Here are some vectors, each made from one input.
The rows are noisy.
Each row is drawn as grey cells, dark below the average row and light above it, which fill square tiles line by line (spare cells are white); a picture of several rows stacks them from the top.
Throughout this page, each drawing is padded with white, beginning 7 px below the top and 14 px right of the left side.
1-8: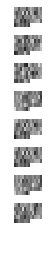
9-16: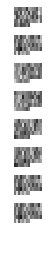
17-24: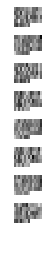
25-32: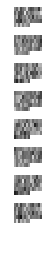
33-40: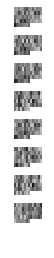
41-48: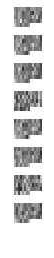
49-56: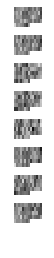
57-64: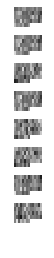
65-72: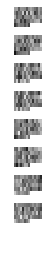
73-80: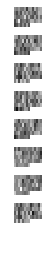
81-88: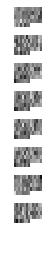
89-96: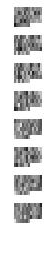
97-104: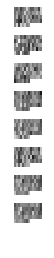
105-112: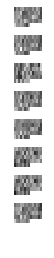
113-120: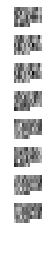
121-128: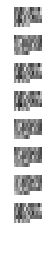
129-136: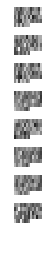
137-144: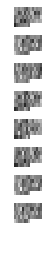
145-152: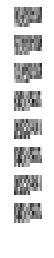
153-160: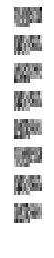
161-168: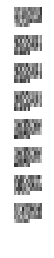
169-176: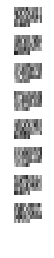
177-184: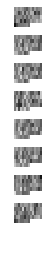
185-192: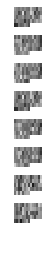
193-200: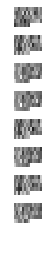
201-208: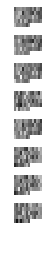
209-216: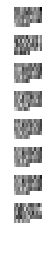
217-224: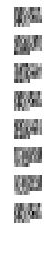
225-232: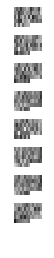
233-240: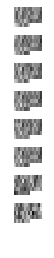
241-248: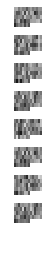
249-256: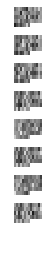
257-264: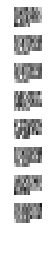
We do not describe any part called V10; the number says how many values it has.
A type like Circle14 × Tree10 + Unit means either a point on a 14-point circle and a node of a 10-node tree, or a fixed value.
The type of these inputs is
Line6 + List2(Circle6) + V10 × V10.
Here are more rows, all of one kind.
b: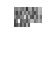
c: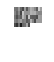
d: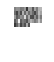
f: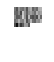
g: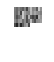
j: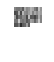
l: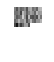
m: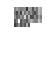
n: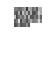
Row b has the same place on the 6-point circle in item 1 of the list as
d and m.
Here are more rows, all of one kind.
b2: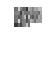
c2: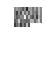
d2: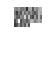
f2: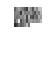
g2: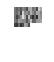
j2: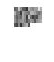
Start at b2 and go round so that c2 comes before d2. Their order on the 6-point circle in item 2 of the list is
b2, j2, c2, g2, f2, d2.
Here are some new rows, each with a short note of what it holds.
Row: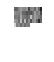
two values of V10
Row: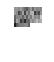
a list of one item
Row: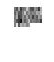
a point on a 6-point line
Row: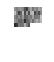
a list of one item
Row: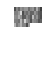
two values of V10
